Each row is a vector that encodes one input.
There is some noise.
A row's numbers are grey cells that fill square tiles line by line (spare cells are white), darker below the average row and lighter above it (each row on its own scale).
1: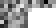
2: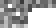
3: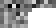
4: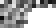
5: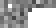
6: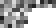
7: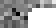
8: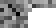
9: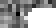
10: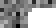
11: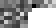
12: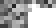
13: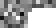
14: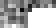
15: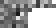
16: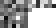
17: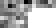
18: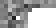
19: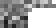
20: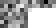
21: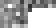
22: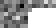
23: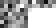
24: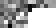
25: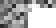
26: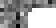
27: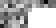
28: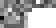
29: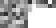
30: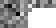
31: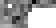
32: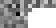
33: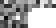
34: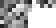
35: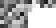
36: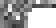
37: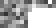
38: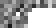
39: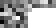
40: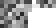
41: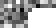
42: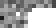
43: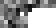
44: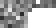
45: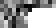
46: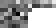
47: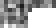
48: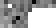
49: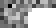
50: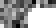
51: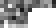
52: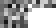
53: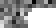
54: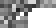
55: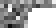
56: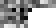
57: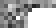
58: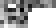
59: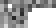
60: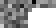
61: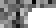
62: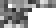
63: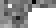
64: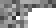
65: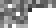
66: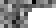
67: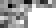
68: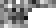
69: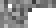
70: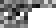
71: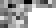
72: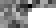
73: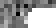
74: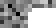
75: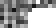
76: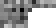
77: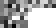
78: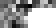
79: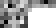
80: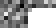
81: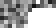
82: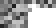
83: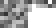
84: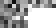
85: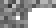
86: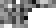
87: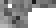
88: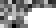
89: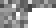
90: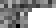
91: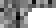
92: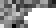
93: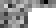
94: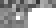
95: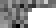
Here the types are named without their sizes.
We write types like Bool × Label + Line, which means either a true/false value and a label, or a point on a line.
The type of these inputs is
(Bool × Bool × Bool + Unit) × Tree + Line.
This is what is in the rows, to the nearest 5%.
About 20% of them hold a point on a line. The rest hold a node of a tree, together with either a fixed value, or three true/false values.
